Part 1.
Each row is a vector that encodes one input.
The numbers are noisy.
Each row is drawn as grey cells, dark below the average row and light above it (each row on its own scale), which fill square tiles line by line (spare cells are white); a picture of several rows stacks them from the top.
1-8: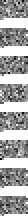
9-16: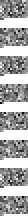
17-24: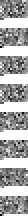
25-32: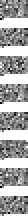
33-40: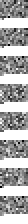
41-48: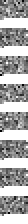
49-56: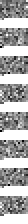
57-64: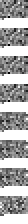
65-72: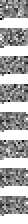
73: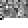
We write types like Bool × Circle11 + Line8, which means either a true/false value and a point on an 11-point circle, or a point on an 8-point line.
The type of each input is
Label5.
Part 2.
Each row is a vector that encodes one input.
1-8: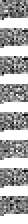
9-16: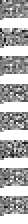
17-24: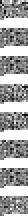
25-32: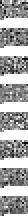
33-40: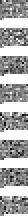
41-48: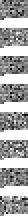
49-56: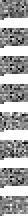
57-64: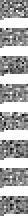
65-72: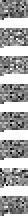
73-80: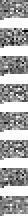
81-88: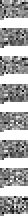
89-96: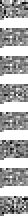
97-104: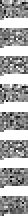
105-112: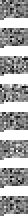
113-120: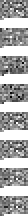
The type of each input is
Line8.
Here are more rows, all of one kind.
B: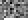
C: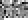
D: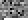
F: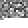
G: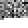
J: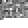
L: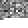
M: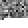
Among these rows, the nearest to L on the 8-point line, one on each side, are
F and J.
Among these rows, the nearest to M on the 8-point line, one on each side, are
D and G.
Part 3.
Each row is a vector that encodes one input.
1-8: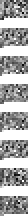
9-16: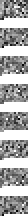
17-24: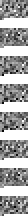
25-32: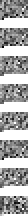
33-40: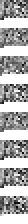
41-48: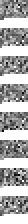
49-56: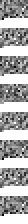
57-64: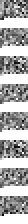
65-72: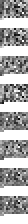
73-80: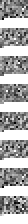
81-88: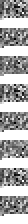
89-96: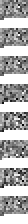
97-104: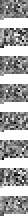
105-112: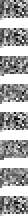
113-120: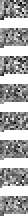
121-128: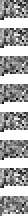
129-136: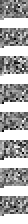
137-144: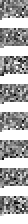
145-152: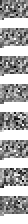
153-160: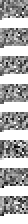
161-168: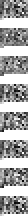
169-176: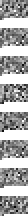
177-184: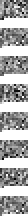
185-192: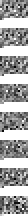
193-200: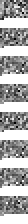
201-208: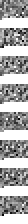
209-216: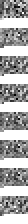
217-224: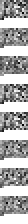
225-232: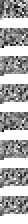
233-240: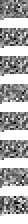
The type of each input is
Circle8.
